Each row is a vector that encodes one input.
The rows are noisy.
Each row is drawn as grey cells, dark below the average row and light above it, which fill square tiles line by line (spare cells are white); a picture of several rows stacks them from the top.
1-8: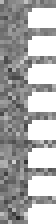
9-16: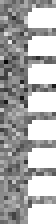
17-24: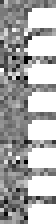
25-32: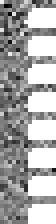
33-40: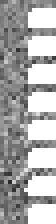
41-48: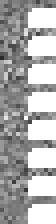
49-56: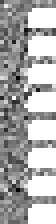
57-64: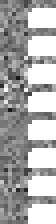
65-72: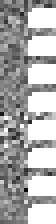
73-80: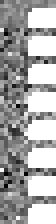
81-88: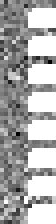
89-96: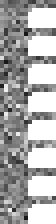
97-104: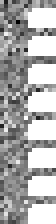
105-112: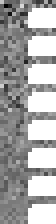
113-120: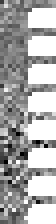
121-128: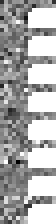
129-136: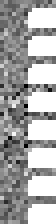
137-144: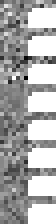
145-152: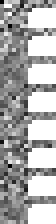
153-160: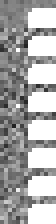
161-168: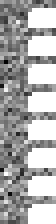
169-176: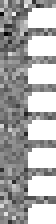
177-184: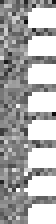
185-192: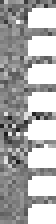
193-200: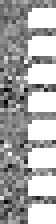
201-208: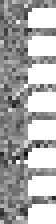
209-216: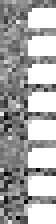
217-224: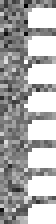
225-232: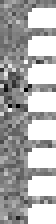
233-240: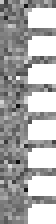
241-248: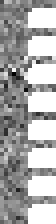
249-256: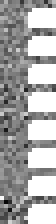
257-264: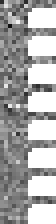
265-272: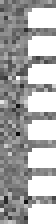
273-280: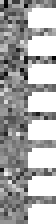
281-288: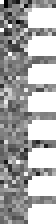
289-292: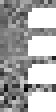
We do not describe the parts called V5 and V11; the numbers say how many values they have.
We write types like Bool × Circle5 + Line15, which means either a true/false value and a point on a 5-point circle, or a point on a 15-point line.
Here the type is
Bool × Label10 + Circle8 × V11 + V5.
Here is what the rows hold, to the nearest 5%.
About 50% of them hold a point on an 8-point circle and a value of V11. About 30% of them hold one of 10 labels and a true/false value. The rest hold a value of V5.
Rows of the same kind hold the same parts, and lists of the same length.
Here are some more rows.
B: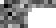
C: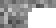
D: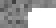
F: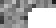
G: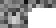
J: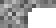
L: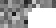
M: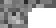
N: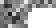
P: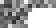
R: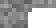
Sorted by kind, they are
B, D, N, P, R
C, F
G, J, L, M

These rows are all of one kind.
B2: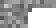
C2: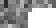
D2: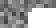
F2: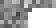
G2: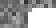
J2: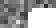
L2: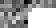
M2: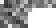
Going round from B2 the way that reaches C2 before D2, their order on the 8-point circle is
B2, M2, L2, G2, J2, C2, D2, F2.
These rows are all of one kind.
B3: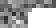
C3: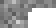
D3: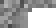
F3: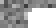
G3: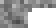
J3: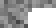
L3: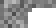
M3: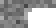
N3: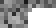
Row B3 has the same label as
C3 and F3.
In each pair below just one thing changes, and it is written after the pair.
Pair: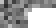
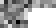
the value of V11
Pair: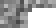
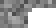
the place on the 8-point circle
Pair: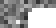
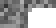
the place on the 8-point circle
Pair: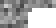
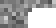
the place on the 8-point circle
